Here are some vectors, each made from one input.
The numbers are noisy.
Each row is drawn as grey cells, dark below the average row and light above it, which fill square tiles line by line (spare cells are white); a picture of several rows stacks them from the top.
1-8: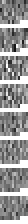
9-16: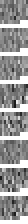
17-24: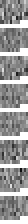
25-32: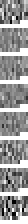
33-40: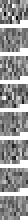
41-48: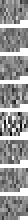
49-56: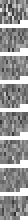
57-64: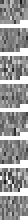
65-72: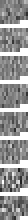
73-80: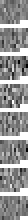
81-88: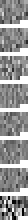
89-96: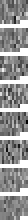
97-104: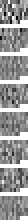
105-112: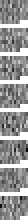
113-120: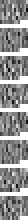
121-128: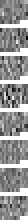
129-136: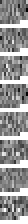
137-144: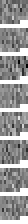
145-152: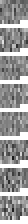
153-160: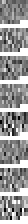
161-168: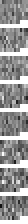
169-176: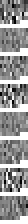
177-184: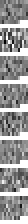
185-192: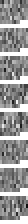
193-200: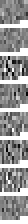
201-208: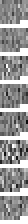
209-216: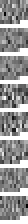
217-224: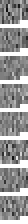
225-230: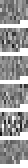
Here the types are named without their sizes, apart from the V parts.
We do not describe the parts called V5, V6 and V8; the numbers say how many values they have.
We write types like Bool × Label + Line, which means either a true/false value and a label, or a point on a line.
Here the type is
(Bool × Label × V5 + Tree × V8) × V6.
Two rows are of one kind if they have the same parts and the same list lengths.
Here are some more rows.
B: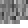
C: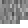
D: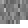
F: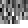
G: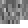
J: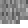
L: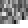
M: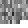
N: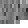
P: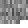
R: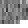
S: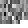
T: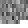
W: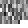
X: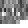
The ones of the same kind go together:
B, C, D, G, J, M, N, P, R, S, T, W
F, L, X

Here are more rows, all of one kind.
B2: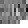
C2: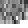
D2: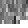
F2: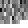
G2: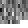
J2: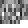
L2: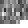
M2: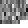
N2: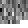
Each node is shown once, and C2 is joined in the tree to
D2.
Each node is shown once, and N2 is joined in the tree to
G2 and L2.
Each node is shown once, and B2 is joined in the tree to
F2 and J2.
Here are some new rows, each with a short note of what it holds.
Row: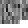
a label, a true/false value, a value of V5 and a value of V6
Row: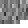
a label, a true/false value, a value of V5 and a value of V6
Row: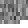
a label, a true/false value, a value of V5 and a value of V6
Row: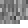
a label, a true/false value, a value of V5 and a value of V6
